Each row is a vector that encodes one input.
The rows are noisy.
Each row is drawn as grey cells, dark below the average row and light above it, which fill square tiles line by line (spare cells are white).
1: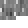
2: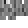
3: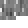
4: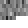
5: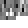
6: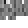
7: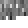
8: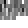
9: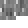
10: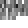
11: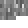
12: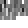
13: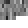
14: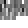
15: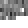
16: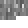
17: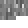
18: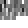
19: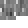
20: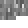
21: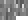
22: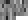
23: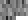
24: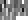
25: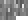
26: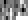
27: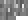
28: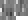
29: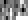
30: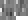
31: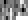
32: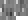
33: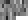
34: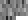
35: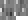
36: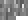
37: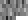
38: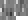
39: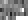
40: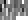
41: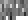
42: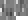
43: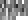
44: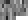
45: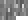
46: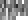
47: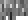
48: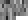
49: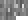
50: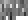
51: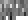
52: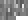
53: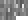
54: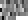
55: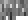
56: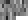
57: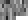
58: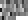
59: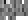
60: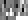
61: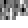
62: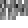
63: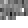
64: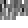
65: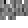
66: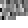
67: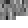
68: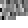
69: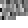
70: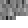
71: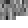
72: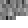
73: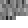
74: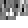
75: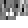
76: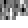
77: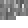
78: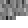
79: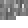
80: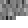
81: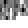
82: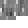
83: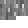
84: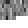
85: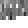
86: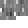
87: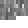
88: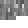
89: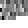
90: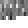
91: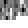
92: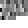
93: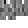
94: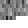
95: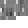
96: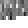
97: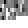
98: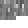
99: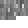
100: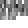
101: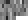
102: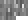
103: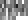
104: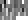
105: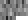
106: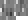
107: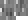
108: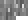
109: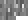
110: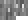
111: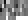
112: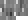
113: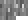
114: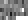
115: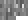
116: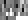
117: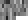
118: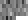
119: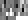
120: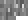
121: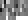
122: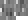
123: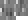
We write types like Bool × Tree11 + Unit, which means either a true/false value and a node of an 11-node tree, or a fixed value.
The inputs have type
Bool × Line7.
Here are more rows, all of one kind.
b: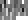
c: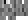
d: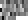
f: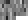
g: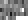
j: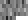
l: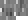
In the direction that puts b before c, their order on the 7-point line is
f, j, b, l, c, g, d.
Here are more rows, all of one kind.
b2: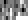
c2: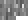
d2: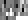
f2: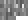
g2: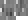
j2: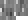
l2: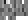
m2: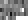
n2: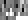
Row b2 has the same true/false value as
d2, l2 and n2.
